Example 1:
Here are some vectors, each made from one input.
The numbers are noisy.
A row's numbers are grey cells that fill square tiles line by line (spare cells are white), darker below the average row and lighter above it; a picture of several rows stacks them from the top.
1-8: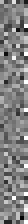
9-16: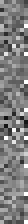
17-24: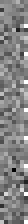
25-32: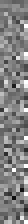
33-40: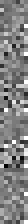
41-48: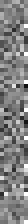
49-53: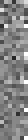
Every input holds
four true/false values.
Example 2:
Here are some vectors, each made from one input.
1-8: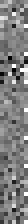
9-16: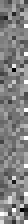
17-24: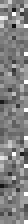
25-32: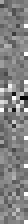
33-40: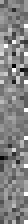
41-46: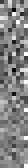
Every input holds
one of 9 labels.
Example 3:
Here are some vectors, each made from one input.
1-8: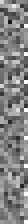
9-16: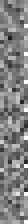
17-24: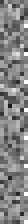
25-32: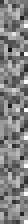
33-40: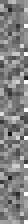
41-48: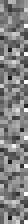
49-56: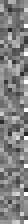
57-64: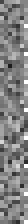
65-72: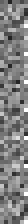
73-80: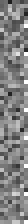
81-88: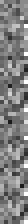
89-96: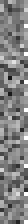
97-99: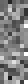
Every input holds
a point on a 17-point line.
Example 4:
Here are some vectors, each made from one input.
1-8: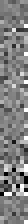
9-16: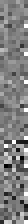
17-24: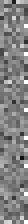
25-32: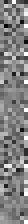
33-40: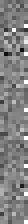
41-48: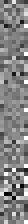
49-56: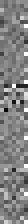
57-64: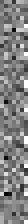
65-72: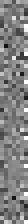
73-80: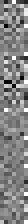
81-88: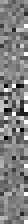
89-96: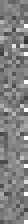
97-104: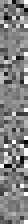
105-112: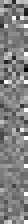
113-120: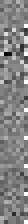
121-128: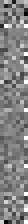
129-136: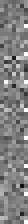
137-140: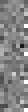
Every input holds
either a fixed value, or four true/false values.
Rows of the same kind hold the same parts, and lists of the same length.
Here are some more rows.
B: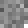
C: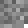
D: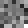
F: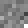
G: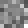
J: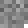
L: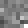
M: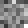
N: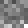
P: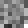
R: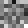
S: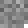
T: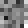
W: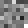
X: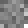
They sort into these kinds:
B, C, D, F, G, J, L, M, N, P, R, S, W, X
T

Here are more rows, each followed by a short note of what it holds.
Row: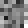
a fixed value
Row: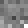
four true/false values
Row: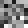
four true/false values
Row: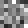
four true/false values
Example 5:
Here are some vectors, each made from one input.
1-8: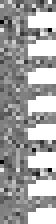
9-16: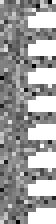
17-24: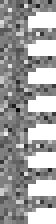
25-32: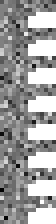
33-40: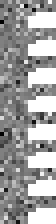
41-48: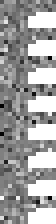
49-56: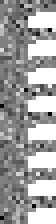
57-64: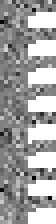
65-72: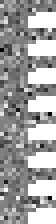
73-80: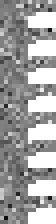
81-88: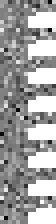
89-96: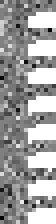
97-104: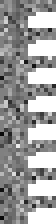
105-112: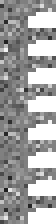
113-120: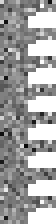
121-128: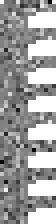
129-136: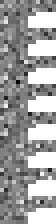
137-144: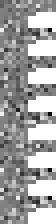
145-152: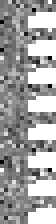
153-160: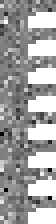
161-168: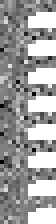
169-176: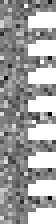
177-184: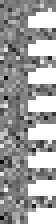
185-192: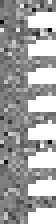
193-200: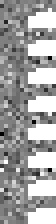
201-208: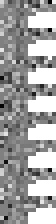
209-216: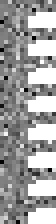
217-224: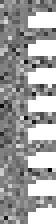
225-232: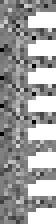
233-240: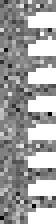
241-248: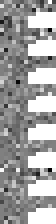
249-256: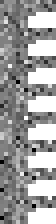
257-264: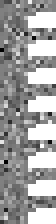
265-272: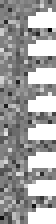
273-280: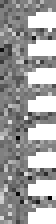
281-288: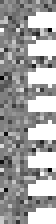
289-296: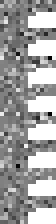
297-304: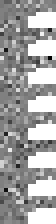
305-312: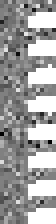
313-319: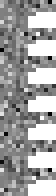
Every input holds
a point on a 14-point line.
